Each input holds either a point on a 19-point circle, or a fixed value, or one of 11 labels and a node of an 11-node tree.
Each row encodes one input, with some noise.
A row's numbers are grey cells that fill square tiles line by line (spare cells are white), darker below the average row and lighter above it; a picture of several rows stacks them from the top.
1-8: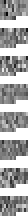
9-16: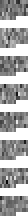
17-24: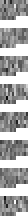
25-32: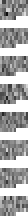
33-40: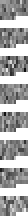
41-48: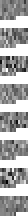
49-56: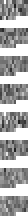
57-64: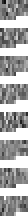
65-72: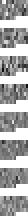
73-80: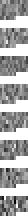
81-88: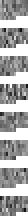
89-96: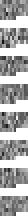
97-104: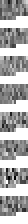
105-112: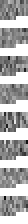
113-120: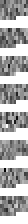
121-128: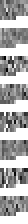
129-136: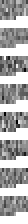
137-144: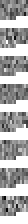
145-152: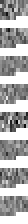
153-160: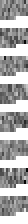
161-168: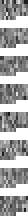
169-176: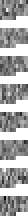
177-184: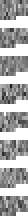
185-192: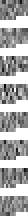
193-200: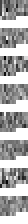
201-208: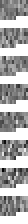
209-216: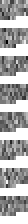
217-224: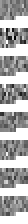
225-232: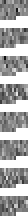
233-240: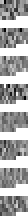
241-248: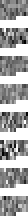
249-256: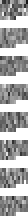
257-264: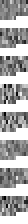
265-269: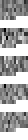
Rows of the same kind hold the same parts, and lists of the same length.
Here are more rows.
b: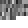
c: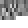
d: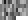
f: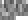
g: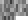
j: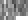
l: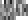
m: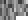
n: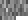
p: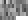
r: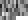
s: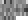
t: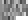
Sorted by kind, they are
b, d, m, n
c, f, g, j, l, p, s, t
r

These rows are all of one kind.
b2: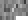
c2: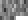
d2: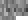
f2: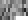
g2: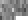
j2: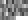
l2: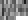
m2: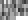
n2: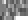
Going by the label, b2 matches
c2, f2 and g2.
